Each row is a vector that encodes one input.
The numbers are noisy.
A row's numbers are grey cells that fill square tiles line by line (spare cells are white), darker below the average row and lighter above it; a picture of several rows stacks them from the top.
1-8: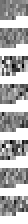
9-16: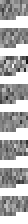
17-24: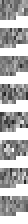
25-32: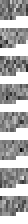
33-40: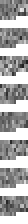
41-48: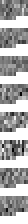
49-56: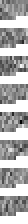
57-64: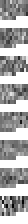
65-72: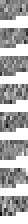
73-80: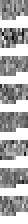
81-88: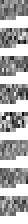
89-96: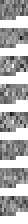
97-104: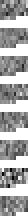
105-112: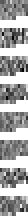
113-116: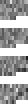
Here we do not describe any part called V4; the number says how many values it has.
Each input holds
a list of up to two items, each a true/false value and a value of V4.
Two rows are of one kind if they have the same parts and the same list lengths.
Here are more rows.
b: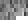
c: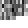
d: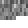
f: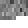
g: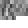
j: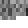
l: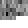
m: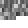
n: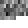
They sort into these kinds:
b, d, f, g, j, m
c
l, n

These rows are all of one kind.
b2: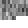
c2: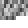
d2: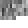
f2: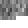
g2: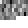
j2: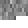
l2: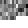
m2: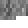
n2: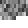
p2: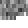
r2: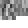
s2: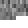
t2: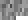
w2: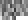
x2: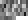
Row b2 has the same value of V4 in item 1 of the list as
d2, g2, n2 and x2.
